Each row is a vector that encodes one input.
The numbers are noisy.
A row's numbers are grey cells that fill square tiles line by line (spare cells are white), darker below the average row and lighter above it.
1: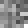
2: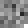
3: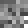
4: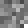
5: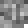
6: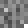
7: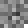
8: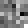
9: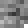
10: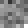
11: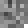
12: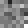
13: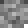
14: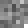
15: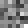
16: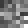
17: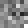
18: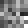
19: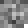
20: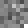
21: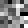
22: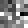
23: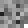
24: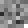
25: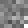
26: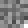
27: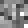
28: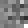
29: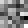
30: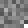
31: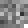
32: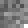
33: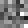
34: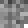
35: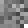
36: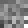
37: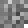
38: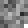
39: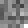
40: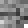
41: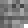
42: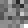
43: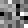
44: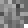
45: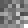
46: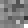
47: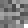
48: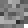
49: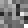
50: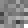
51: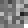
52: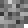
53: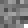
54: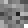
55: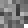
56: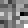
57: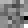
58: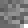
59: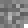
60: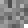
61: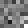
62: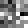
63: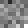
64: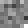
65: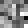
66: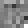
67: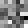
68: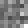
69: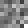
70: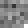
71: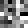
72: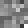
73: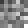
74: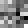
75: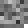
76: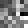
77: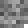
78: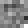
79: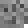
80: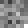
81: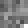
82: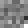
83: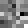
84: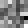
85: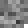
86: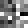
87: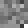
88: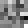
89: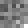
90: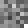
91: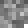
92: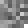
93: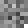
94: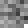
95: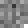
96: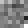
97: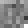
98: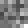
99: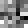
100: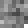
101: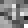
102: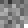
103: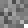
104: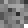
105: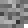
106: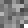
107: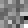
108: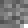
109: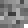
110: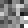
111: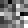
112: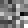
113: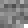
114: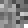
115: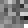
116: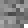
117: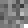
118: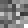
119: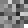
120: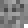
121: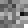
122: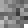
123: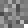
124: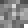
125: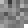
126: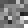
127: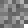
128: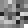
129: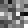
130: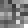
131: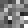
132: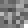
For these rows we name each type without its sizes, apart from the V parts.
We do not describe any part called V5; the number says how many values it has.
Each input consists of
either a label, or a true/false value and a value of V5.
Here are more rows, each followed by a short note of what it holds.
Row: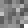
a label
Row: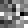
a true/false value and a value of V5
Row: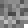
a label
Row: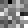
a label
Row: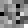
a label
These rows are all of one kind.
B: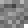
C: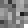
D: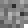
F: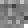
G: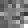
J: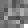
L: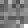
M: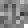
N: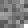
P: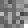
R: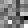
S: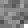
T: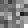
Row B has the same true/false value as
D, F, L and M.
